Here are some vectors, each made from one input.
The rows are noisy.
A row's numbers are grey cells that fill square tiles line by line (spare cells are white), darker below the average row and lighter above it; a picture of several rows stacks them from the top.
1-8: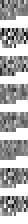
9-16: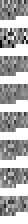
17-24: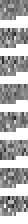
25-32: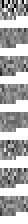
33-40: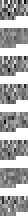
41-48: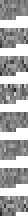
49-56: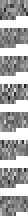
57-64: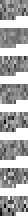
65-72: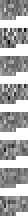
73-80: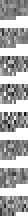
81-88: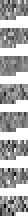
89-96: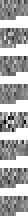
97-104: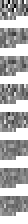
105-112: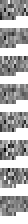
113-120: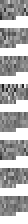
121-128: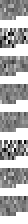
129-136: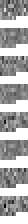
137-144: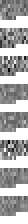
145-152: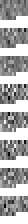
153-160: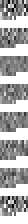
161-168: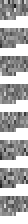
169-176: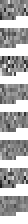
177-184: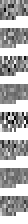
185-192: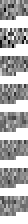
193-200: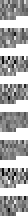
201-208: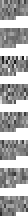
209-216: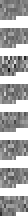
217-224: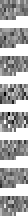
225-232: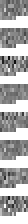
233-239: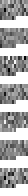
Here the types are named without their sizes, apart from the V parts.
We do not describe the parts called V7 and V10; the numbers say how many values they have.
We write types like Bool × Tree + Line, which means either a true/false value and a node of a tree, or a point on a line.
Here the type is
Bool × Line × V10 + V7.
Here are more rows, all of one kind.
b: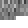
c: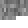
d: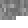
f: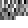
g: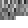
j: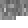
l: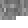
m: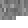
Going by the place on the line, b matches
c and g.
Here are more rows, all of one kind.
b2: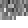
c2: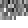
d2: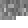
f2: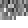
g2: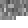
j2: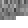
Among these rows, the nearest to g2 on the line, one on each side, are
b2 and j2.
